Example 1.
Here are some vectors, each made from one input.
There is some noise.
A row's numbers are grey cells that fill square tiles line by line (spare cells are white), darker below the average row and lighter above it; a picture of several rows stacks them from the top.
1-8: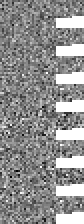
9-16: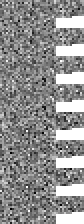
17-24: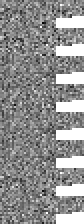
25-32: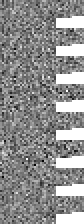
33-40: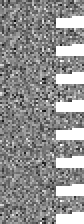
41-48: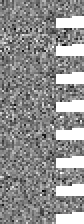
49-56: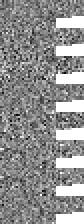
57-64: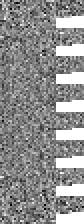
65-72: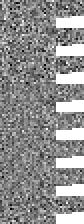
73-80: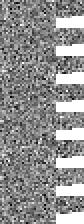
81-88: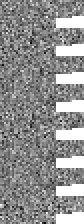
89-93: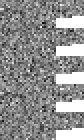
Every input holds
a point on a 13-point line.
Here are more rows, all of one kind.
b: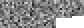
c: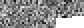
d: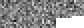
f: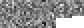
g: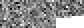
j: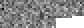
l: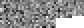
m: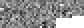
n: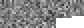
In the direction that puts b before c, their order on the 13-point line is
d, n, j, l, m, f, b, g, c.
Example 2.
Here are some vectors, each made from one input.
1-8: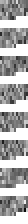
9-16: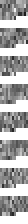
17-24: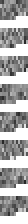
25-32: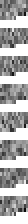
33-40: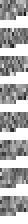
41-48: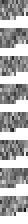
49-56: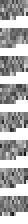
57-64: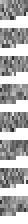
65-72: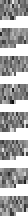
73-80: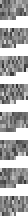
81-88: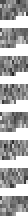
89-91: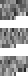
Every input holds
three true/false values.
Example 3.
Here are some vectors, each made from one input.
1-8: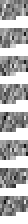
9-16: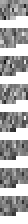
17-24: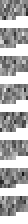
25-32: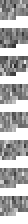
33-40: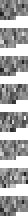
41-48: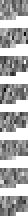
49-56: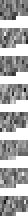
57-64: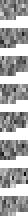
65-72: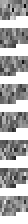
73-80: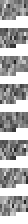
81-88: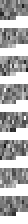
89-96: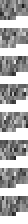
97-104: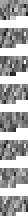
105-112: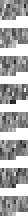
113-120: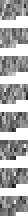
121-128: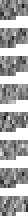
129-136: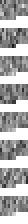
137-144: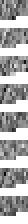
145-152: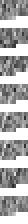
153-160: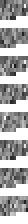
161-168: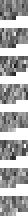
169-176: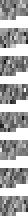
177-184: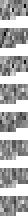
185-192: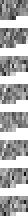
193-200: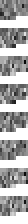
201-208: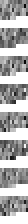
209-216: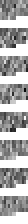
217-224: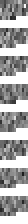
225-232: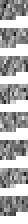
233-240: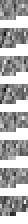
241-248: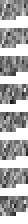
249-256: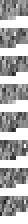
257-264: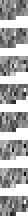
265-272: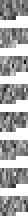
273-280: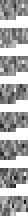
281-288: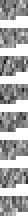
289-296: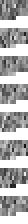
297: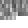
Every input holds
four true/false values.
